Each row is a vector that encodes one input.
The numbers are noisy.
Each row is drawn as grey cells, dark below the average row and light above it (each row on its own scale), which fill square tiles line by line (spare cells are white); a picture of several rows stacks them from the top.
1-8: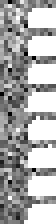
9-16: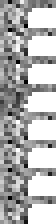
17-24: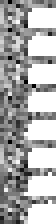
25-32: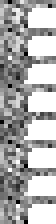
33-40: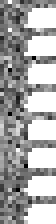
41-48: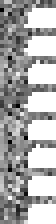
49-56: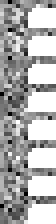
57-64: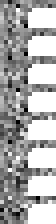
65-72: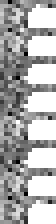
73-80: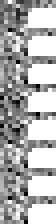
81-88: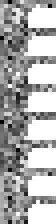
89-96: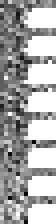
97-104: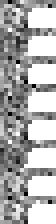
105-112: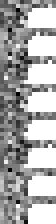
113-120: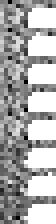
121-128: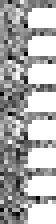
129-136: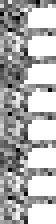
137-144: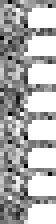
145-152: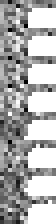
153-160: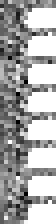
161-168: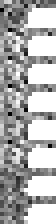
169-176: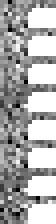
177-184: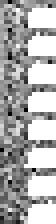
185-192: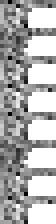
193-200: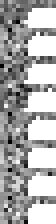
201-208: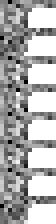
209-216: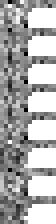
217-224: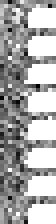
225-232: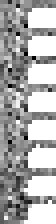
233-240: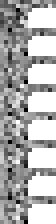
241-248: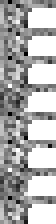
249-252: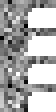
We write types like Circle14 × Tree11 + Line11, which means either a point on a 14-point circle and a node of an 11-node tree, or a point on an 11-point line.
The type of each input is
Bool × Circle11 + Tree14.
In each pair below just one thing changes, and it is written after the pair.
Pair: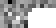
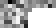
the true/false value
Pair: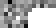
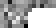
the place on the 11-point circle
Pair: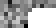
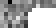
the place on the 11-point circle
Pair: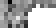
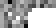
the place on the 11-point circle
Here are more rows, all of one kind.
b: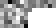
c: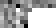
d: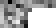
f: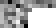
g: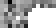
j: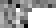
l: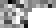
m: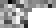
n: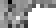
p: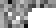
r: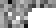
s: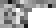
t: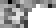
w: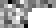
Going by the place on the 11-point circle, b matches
p, r and w.
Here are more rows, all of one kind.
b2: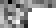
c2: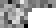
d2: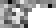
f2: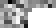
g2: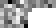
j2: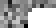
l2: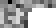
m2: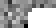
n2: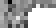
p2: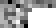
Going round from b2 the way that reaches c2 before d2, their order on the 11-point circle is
b2, p2, j2, m2, c2, g2, f2, d2, n2, l2.
